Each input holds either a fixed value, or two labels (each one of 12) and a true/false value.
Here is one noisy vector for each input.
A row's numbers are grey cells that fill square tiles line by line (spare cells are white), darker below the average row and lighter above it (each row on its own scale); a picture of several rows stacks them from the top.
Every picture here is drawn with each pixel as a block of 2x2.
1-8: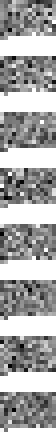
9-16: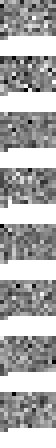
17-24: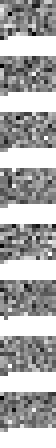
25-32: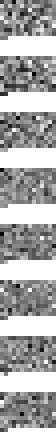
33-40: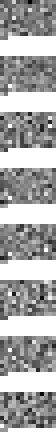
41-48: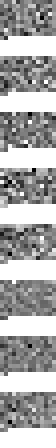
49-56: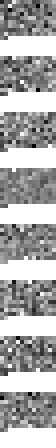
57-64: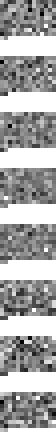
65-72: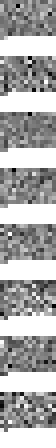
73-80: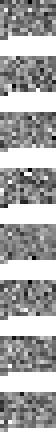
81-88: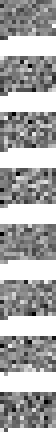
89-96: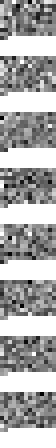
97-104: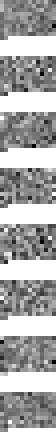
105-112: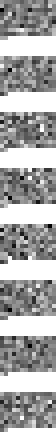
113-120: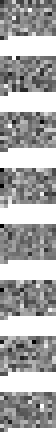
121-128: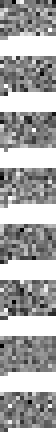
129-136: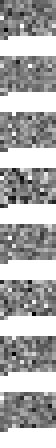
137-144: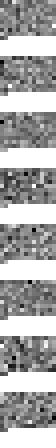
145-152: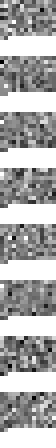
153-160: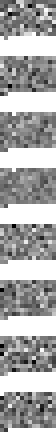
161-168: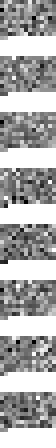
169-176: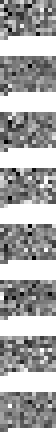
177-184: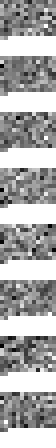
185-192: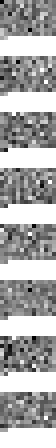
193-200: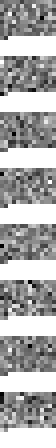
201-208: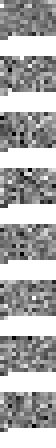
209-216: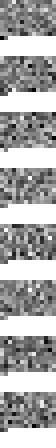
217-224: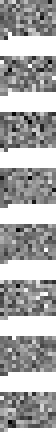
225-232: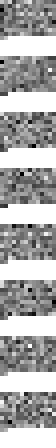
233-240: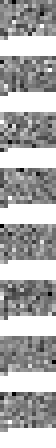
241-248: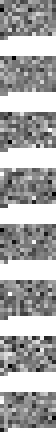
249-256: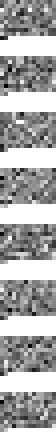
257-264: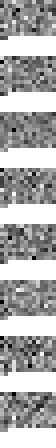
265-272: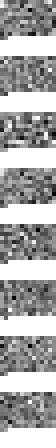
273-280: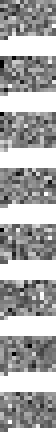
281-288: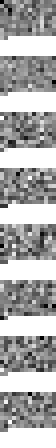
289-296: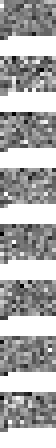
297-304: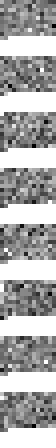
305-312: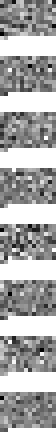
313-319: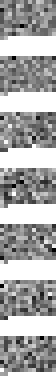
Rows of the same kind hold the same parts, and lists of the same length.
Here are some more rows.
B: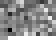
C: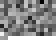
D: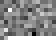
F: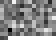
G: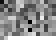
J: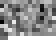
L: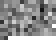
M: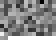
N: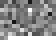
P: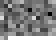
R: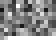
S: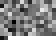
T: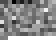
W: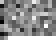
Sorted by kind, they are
B, D, F, G, J, L, N, P, R, S, T, W
C, M

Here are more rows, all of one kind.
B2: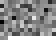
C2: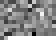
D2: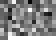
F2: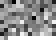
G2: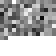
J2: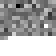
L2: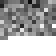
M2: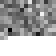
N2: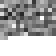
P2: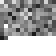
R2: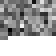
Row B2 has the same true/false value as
F2, G2 and P2.
